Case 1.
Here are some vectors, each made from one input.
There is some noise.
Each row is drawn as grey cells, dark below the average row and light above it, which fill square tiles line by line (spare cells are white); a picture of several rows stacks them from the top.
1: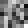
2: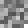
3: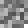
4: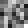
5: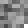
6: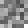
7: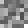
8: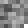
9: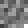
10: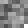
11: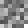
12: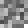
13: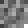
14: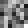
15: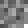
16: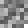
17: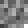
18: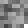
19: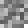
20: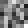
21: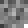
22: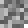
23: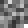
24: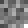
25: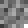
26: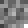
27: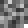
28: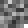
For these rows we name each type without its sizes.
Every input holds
a point on a line.
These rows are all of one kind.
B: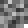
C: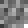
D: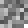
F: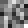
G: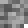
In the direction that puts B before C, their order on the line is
F, B, C, G, D.
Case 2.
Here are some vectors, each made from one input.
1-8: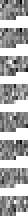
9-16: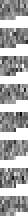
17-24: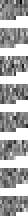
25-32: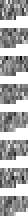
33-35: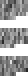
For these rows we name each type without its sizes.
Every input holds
either a point on a circle, or a fixed value.
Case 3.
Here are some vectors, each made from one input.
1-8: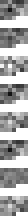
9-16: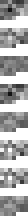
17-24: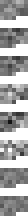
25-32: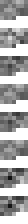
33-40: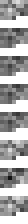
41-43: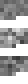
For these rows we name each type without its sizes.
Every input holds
a point on a line.
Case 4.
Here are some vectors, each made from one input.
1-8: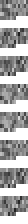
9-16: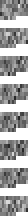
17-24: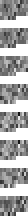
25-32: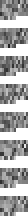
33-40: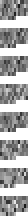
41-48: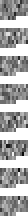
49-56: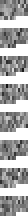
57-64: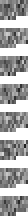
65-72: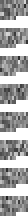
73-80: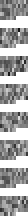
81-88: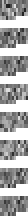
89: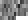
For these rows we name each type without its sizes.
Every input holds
a point on a circle.
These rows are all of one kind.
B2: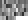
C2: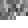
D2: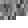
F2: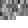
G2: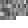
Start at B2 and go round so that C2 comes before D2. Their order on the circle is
B2, F2, C2, G2, D2.
